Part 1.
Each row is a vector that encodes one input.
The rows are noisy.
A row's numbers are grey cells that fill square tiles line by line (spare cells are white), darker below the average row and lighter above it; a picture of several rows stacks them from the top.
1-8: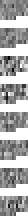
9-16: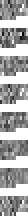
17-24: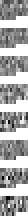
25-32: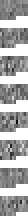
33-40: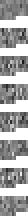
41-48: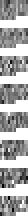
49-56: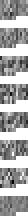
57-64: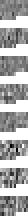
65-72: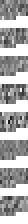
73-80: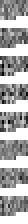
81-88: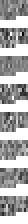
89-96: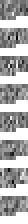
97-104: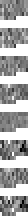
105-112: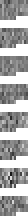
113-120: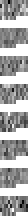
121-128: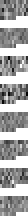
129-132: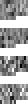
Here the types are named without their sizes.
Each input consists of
a list of points on a line.
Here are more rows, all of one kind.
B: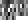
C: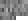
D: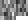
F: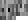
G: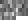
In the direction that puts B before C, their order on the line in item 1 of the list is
F, B, C, D, G.
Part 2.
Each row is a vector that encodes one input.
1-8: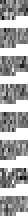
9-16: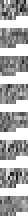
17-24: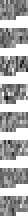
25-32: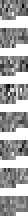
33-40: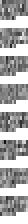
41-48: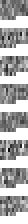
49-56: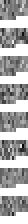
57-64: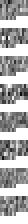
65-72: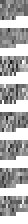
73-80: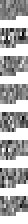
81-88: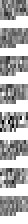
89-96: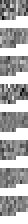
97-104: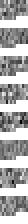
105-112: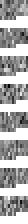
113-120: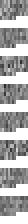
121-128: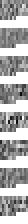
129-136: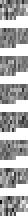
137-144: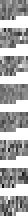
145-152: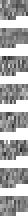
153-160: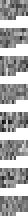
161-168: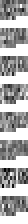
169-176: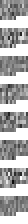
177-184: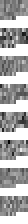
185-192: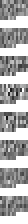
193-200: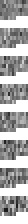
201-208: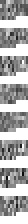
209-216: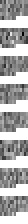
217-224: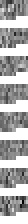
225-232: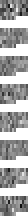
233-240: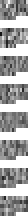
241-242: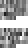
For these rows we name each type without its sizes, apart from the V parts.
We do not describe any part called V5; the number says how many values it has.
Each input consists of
either a point on a circle, or three true/false values, or a value of V5.
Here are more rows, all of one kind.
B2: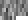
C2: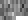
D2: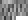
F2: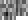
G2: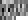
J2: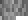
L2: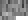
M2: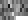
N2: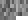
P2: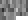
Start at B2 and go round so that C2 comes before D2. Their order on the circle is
B2, N2, F2, P2, J2, L2, G2, C2, M2, D2.
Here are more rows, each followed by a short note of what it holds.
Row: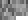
a point on a circle
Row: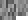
a value of V5
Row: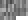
a value of V5
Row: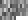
a value of V5
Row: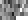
three true/false values
